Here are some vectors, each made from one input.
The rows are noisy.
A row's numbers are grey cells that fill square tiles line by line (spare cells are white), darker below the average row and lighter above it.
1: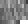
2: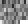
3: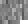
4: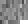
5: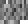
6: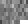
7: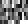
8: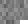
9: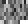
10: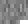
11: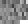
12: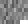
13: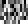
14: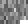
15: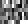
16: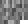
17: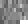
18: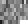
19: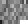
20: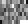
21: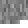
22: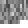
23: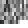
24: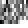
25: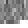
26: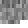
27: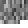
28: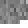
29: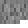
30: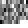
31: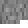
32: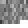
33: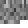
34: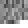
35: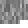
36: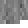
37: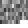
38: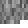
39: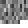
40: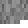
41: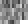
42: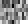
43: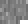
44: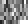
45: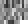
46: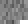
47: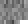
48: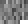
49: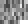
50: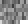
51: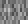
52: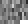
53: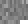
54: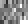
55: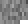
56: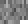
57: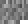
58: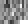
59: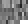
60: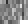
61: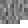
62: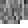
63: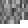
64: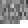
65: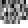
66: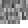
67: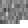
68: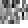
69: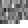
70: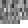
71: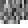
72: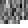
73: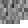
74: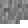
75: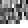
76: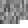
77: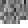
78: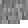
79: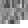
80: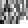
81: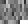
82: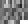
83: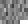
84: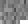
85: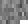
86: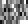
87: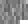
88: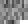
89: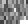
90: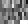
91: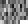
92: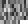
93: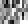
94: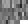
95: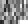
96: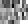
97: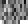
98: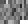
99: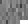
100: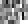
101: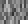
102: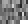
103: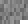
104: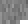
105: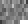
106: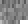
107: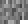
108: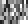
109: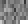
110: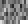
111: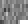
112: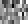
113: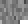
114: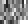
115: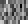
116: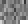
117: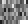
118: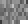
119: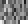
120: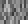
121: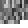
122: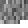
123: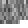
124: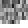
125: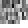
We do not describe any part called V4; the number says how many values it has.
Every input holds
a value of V4, together with a list of up to two points on a 5-point line.
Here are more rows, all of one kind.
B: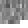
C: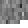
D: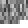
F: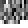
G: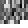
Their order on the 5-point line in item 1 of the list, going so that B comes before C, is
B, C, F, G, D.
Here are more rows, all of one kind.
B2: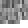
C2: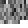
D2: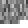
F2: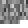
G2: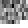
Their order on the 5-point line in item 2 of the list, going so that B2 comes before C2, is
B2, C2, D2, F2, G2.
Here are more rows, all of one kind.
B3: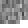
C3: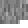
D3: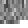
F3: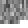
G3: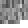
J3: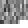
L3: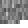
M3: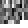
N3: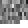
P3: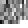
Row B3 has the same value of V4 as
G3 and P3.
